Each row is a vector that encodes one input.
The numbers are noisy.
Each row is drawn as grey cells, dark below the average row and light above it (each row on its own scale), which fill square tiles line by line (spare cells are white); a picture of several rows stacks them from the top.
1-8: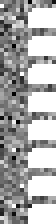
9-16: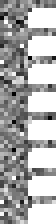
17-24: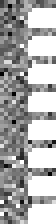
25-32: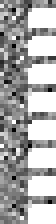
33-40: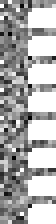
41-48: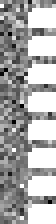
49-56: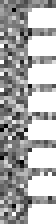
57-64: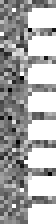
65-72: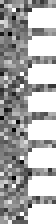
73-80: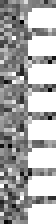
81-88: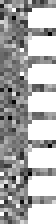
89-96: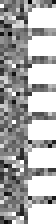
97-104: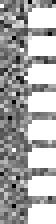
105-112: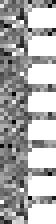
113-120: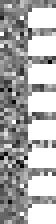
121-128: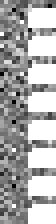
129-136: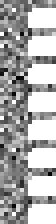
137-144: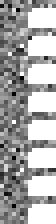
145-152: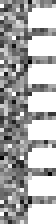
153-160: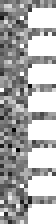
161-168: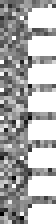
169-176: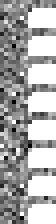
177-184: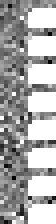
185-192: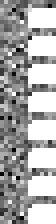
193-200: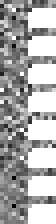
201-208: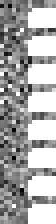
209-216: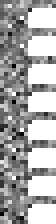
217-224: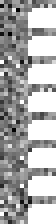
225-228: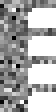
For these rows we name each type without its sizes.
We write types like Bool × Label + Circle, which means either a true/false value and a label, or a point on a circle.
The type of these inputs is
Circle + List(Line).
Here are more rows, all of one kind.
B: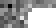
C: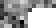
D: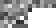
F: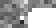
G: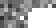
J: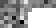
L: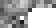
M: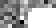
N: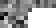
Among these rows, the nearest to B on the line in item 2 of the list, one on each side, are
J and M.
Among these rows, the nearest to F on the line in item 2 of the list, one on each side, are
D and G.
